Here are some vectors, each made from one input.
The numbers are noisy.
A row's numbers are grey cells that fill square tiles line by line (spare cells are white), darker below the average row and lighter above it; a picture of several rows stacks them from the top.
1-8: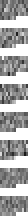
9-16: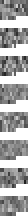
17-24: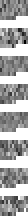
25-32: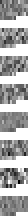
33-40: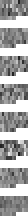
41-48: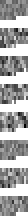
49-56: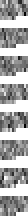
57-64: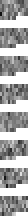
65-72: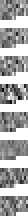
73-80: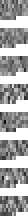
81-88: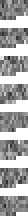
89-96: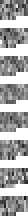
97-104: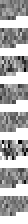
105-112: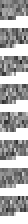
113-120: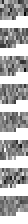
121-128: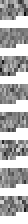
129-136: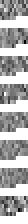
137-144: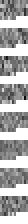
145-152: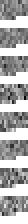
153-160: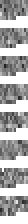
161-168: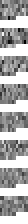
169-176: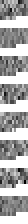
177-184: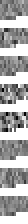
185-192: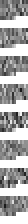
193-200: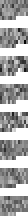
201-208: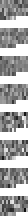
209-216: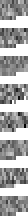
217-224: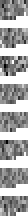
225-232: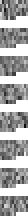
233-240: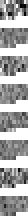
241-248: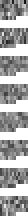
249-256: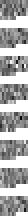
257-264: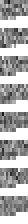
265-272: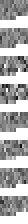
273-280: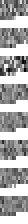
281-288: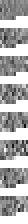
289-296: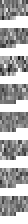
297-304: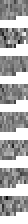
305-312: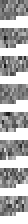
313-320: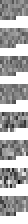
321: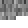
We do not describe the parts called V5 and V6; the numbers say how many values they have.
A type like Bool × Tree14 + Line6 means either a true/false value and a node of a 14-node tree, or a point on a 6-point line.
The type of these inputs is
(Line8 + V5) × V6 + Line11.
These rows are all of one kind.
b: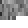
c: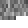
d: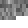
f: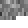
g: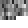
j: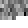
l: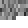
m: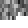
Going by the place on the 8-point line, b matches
f and g.
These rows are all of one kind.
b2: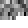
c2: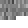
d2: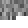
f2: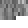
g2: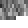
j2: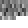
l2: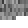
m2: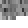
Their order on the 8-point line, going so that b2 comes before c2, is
g2, j2, l2, m2, b2, d2, f2, c2.
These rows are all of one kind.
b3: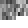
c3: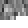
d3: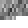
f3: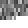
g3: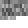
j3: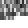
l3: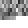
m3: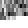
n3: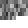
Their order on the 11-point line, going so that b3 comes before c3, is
j3, n3, f3, m3, g3, d3, l3, b3, c3.
